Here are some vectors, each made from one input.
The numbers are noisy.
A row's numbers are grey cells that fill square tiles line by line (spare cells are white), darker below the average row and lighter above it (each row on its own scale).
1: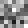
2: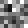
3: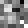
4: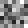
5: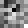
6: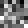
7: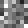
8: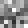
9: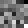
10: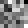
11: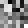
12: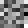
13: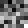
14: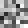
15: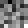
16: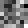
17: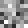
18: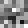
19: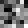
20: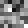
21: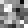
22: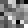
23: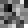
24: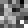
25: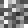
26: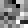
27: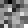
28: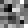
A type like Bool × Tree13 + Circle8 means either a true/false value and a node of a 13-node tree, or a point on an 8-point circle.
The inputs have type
Line4 × Line4.
